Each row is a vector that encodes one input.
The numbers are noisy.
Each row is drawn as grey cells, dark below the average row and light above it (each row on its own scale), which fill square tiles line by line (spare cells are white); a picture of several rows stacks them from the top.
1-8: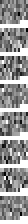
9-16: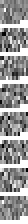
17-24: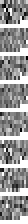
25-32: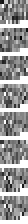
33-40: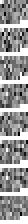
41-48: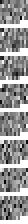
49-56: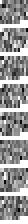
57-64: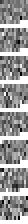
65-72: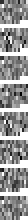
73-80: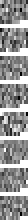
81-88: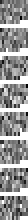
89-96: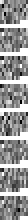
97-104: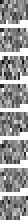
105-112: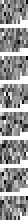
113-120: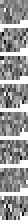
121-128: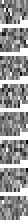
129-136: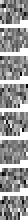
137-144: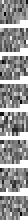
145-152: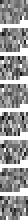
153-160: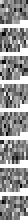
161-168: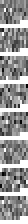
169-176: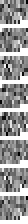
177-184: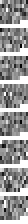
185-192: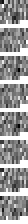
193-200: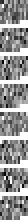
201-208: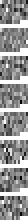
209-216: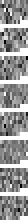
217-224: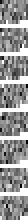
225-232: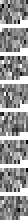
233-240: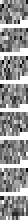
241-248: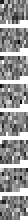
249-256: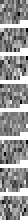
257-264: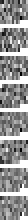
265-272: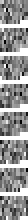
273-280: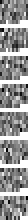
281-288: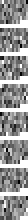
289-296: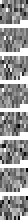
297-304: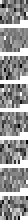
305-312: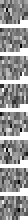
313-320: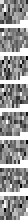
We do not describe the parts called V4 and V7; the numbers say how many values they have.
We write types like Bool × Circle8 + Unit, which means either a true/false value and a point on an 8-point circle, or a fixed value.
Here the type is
Bool × V7 + (Circle8 + Unit) × V4.
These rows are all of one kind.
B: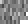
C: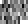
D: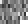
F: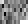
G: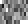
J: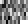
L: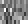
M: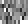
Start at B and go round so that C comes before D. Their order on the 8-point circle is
B, L, M, C, J, D, F, G.
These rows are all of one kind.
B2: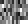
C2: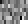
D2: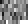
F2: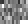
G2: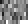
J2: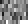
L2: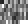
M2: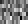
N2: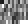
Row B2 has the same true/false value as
F2, L2 and N2.
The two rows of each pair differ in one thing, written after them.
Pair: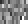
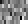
the value of V7
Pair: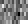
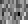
the true/false value
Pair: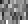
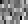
the value of V7
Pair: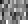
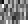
the true/false value
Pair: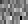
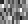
the true/false value
